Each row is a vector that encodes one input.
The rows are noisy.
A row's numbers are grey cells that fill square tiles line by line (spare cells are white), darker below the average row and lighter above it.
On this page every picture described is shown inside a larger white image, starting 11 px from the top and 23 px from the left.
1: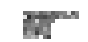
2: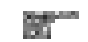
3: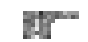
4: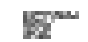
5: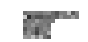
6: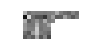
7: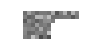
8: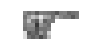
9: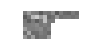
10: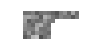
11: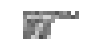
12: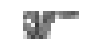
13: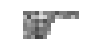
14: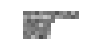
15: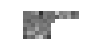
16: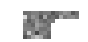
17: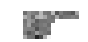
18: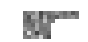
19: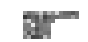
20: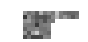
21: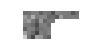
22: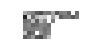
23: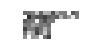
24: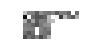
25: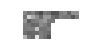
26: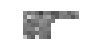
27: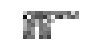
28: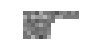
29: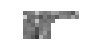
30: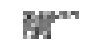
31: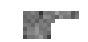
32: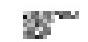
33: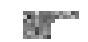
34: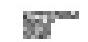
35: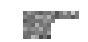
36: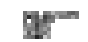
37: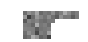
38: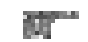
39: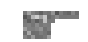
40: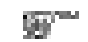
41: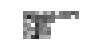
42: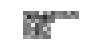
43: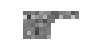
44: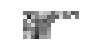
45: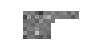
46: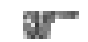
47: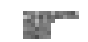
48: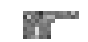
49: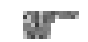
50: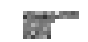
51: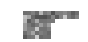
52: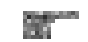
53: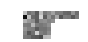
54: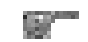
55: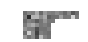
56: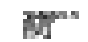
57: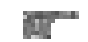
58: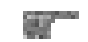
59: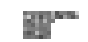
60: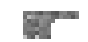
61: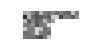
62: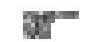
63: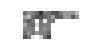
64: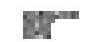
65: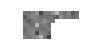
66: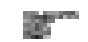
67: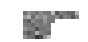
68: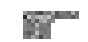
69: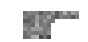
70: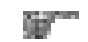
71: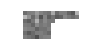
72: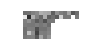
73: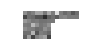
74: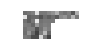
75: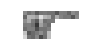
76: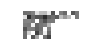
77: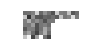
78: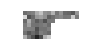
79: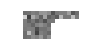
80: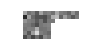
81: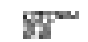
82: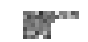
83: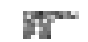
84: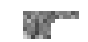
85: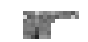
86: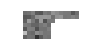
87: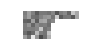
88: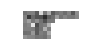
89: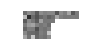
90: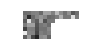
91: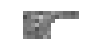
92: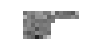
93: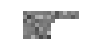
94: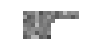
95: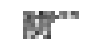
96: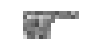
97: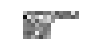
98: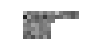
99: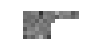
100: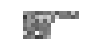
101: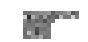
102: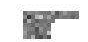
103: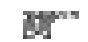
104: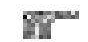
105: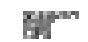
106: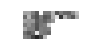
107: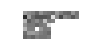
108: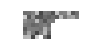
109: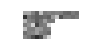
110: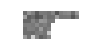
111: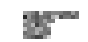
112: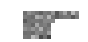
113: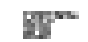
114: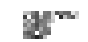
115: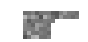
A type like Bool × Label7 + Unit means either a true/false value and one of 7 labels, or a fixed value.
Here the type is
Bool × Label8.
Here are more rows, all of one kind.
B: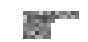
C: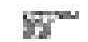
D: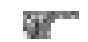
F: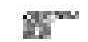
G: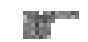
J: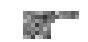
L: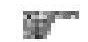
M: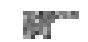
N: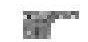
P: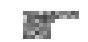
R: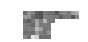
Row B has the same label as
G, L, N and P.
